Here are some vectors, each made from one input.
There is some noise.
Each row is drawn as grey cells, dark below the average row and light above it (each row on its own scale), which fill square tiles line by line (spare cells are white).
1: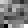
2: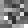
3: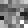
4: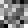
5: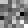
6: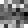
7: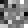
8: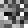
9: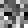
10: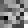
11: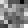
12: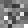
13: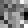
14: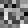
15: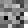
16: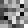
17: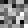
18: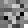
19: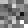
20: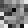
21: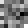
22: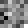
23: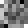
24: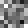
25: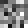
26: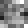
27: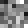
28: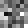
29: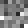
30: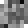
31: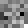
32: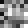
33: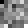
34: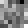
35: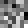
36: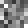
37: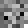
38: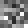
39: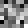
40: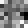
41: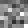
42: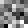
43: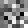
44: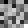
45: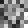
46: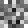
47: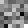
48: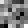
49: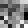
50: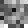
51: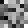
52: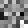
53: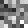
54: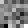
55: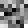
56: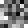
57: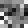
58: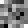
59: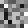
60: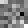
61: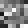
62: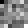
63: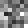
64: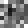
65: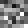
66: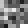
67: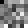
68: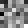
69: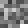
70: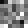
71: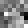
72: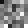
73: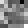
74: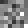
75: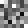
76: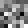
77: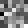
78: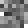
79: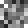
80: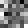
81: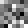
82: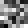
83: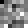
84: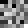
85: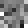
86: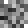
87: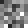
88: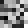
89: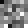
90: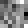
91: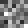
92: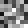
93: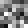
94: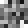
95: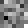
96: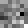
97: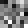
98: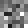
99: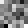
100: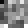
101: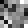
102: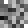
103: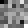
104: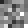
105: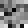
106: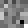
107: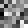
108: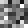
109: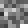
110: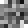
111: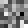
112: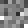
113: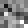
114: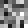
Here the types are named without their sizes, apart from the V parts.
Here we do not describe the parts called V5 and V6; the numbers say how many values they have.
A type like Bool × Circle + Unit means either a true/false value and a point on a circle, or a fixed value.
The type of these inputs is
(Bool × Bool × Bool × V5 + Line × Line) × V6.
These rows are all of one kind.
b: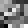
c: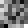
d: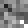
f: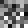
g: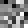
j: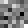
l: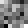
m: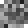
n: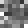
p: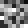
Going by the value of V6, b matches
c, f, j and l.
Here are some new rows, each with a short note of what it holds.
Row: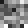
a point on each of two lines and a value of V6
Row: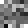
three true/false values, a value of V5 and a value of V6
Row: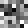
a point on each of two lines and a value of V6
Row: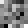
three true/false values, a value of V5 and a value of V6
